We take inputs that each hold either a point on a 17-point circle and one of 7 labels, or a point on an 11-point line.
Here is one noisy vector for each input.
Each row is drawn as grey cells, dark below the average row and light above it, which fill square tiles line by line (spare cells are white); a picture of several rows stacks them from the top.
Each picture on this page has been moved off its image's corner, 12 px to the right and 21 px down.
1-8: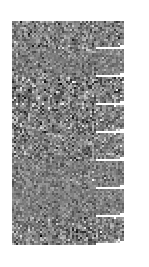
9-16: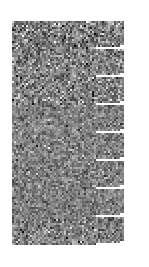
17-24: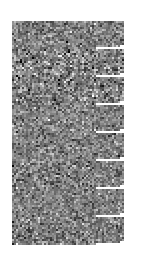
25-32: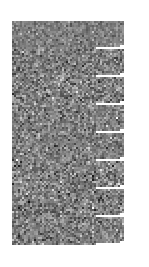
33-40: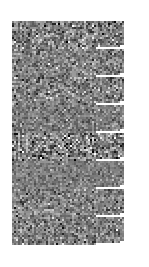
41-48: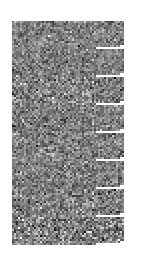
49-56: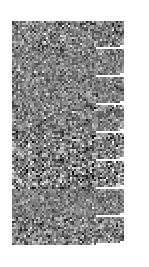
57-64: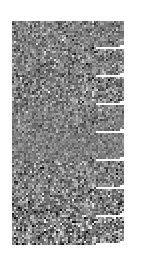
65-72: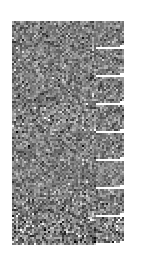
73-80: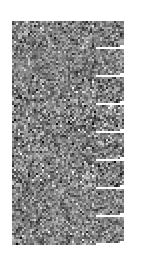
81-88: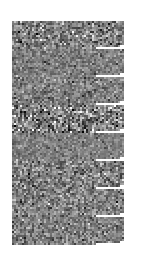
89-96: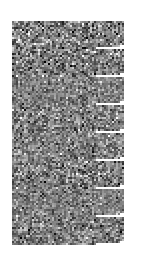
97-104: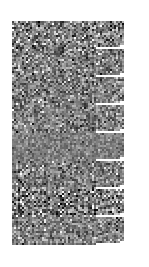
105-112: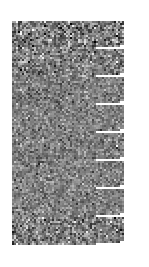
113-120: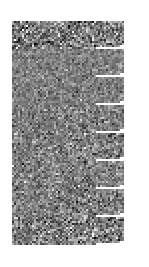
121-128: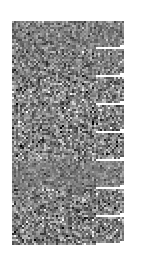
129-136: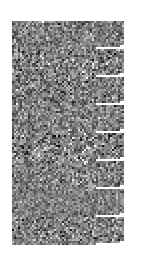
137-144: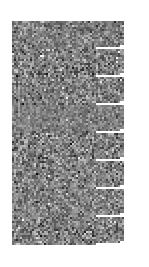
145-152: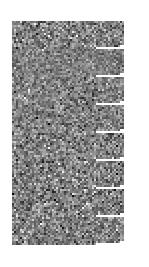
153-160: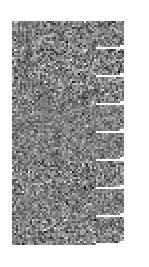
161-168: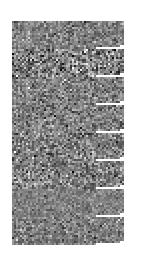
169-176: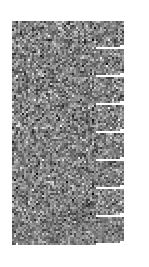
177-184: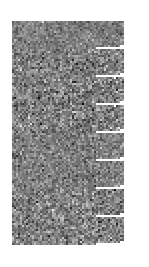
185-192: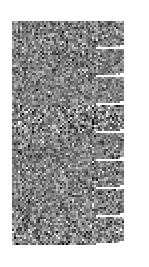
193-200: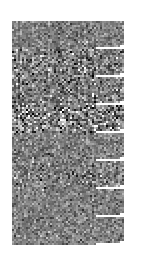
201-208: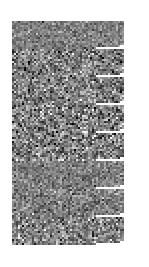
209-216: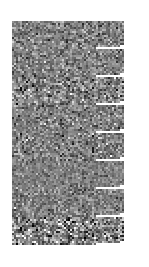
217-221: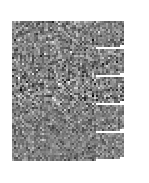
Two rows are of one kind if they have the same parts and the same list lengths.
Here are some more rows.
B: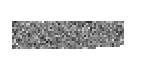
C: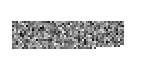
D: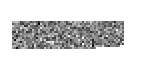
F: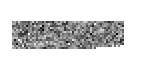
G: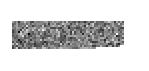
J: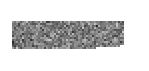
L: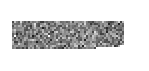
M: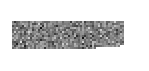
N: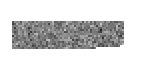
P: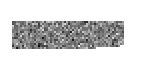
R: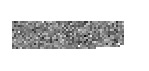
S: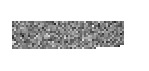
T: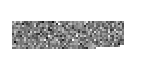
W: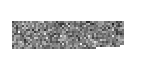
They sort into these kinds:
B, G, J, M, N, P, R, W
C, D, F, L, S, T

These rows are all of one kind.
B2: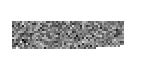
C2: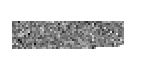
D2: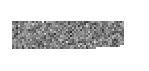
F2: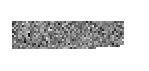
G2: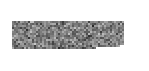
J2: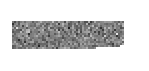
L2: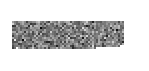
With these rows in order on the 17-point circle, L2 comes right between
G2 and J2.
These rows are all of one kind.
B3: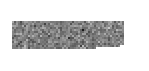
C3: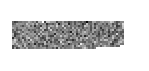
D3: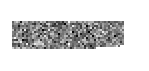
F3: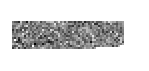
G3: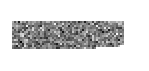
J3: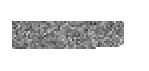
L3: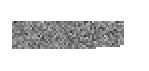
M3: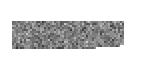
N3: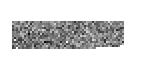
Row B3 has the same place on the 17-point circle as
D3, G3 and L3.
